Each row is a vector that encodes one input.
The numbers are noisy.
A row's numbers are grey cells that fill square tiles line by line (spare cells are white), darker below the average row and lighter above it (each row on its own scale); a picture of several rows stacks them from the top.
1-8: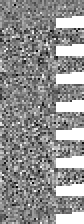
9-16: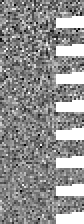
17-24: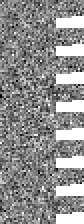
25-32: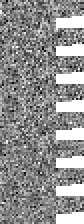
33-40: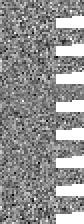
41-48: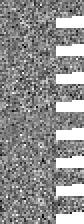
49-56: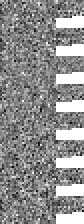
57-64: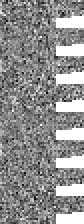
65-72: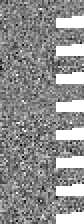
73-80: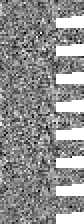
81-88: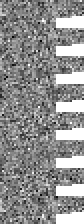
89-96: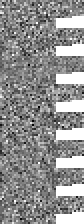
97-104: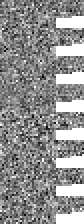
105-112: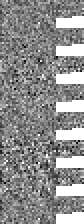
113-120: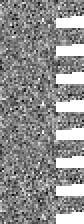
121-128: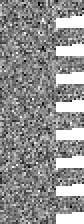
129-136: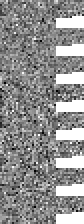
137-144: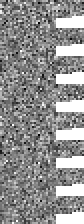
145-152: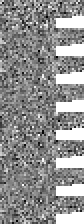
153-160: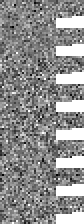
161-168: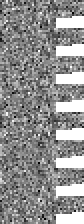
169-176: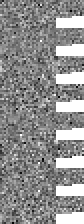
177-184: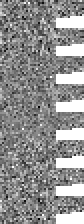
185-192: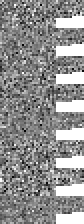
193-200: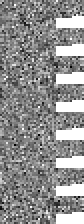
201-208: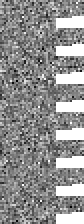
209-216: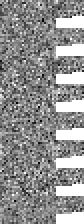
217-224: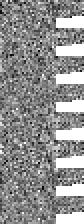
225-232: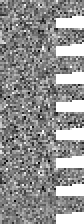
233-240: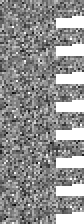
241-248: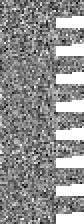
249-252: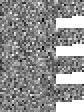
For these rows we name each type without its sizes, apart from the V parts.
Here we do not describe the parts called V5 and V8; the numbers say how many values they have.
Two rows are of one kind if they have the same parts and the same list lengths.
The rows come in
2 kinds.
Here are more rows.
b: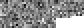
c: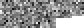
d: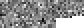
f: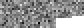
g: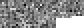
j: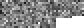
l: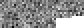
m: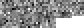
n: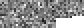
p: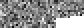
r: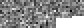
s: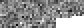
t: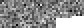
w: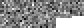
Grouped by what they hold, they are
b, g, j, m, p, r, s, t, w
c, d, f, l, n

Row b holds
a point on each of two lines, a node of a tree and a value of V5.
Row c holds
a point on each of two lines, a value of V5 and a value of V8.
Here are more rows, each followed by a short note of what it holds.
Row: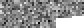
a point on each of two lines, a value of V5 and a value of V8
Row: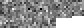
a point on each of two lines, a value of V5 and a value of V8
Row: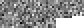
a point on each of two lines, a node of a tree and a value of V5
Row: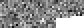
a point on each of two lines, a node of a tree and a value of V5
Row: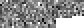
a point on each of two lines, a node of a tree and a value of V5
